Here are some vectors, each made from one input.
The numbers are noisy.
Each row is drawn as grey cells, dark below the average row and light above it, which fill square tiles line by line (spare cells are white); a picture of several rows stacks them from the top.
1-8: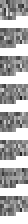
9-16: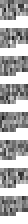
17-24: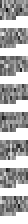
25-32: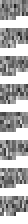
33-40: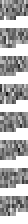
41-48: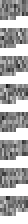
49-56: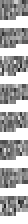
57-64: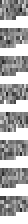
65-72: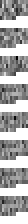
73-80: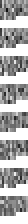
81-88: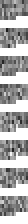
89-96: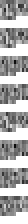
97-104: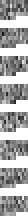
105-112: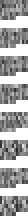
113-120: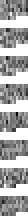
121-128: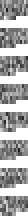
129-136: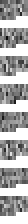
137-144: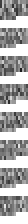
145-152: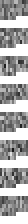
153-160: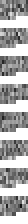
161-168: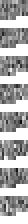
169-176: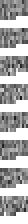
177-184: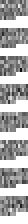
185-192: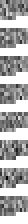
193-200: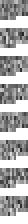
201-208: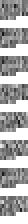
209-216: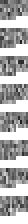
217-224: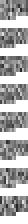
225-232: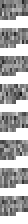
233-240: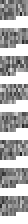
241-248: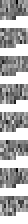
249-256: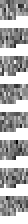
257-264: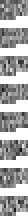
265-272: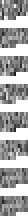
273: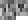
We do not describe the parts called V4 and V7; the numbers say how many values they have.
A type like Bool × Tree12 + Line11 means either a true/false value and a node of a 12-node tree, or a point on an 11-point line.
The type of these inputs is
(Bool × V4 + Unit) × Line10 + Line11 + V7.
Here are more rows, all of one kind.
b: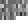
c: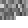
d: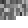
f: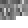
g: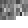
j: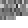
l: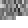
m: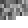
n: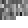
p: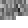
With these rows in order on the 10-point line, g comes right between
f and m.
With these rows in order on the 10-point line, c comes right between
b and j.
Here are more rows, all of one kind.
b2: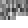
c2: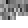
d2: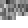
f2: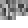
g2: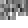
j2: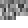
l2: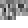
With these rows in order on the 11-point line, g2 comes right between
b2 and c2.
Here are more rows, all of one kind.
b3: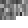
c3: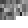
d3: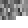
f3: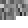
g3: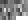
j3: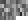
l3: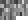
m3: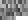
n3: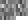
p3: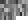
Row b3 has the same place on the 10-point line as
j3, l3 and p3.
